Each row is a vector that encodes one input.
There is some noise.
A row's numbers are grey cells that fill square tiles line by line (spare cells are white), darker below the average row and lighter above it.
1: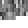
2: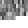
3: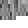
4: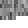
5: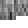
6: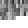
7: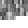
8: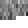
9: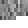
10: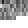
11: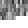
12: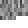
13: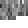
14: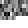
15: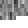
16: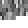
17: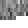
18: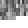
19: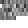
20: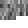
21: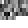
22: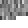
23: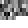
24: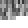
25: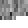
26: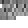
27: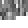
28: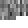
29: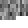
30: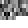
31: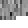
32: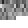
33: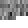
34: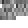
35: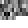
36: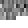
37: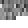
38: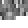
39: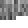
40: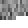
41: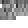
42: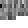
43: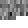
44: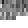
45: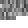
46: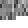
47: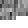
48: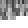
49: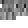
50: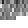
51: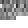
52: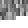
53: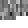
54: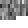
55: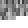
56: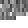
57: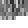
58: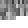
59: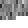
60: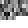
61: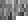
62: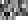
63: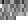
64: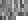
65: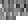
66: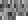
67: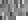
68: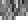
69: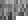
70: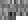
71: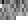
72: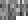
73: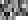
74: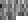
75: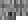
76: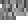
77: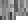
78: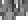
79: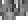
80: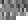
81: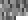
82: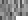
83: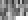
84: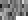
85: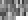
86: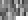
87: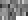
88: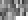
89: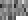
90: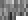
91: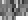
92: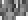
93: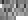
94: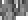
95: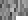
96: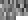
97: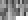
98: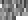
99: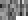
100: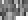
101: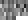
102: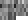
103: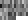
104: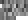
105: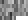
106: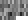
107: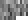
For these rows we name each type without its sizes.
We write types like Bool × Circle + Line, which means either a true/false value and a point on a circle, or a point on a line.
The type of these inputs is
List(Line).
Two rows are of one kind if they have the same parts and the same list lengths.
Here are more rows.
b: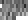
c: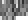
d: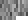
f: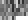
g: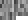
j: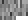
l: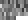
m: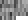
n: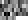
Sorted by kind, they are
b, l
c, f
d, g, j, m
n

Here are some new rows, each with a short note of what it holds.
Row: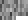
a list of three items
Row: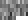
a list of three items
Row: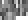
a list of one item
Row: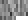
a list of three items
